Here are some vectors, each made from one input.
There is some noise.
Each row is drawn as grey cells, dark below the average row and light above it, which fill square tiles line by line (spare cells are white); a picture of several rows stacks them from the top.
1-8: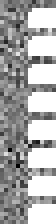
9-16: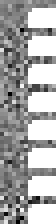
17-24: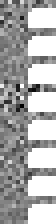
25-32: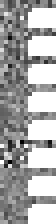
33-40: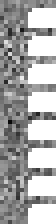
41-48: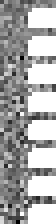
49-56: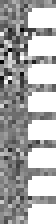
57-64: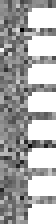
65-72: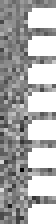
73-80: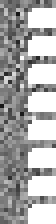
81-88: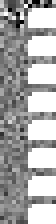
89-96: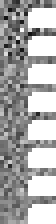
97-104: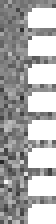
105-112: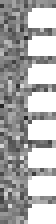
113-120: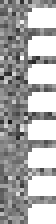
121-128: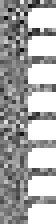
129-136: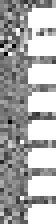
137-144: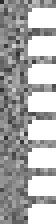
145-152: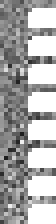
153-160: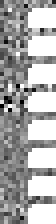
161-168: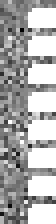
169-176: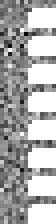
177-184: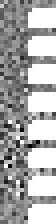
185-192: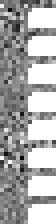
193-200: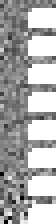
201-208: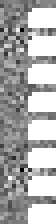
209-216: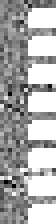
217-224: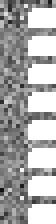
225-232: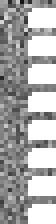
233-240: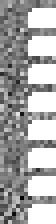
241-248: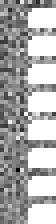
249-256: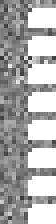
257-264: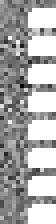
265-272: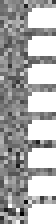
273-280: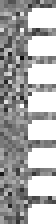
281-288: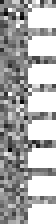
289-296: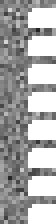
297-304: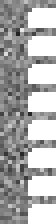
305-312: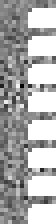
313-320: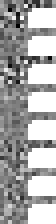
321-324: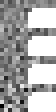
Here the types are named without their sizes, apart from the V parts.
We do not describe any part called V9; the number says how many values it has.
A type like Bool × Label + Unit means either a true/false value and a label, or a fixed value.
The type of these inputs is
Bool × Label × V9 + Unit.
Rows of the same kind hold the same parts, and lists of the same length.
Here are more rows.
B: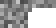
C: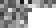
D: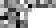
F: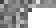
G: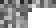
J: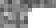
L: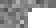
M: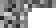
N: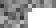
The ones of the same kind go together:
B, C, F, G, J, L, M, N
D

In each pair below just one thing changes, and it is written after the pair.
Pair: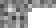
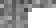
the value of V9
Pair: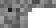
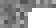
the label
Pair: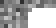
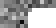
the true/false value
